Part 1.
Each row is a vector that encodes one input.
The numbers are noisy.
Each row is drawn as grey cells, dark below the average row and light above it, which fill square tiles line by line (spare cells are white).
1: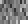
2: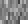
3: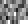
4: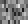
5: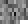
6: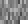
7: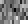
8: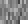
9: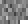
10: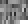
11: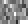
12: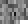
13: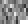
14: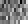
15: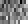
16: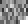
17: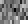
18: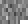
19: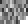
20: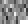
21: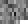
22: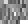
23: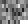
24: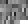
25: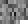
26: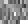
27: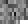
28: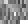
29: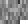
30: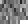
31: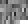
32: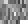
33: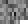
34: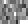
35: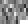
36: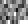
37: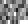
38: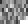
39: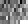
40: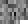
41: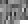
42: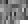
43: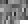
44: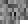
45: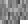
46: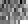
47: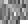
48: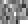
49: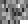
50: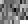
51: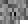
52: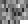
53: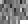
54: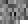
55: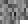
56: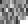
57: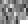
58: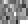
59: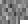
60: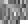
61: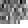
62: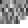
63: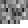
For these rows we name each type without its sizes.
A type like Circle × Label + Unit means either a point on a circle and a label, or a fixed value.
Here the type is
Tree.
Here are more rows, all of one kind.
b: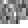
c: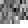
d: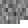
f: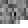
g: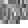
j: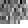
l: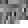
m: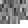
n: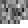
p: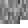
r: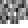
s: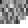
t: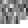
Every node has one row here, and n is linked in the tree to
d.
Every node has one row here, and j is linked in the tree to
m.
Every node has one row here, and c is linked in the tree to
m.
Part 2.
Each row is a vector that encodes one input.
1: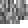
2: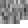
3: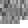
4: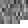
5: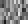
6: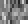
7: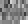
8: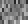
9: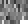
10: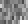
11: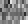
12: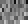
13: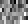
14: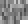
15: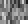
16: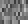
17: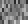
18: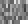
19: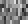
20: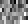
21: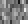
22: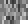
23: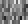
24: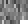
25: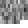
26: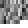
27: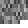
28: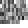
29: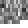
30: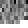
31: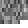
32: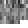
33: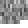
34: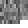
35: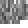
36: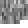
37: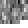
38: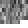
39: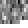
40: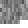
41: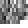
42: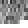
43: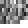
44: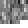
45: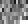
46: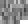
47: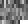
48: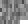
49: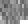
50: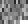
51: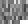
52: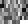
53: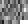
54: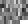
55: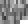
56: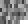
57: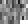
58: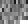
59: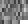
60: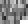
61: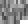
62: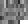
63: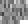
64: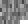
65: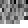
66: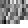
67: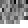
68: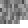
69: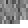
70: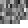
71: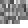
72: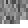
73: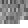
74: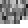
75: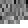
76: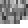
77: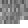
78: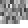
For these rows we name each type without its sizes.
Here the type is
Line.
